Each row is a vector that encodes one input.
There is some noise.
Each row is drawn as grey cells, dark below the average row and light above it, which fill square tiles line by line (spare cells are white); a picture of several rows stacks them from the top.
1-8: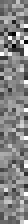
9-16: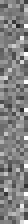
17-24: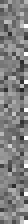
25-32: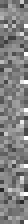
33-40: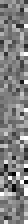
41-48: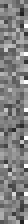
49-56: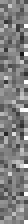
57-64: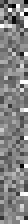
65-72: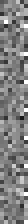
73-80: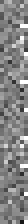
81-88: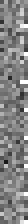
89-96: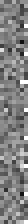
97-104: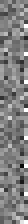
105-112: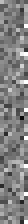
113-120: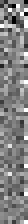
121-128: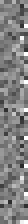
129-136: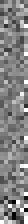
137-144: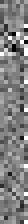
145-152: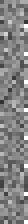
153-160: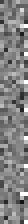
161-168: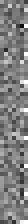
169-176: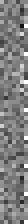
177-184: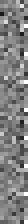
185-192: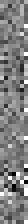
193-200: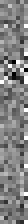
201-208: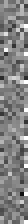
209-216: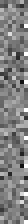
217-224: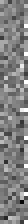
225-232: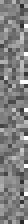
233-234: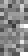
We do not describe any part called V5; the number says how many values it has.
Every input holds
a list of up to two items, each one of 6 labels and a value of V5.
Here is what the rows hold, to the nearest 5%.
All of them are lists of up to two items, each one of 6 labels and a value of V5: about 5% are empty, 45% hold one and 50% two.
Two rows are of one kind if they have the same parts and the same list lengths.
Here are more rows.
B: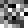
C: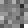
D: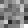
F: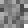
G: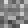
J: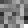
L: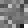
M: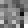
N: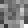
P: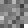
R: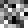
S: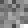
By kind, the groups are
B, R
C, F, L, M, P
D, G, J, N, S

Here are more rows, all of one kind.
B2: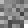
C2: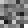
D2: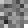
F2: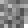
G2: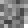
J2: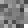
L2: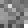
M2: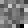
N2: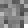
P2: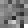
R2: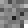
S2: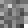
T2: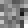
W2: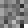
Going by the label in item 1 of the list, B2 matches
C2, D2 and W2.
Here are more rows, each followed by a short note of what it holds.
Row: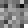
a list of one item
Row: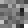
a list of one item
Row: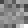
a list of two items
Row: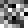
the empty list
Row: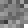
a list of one item
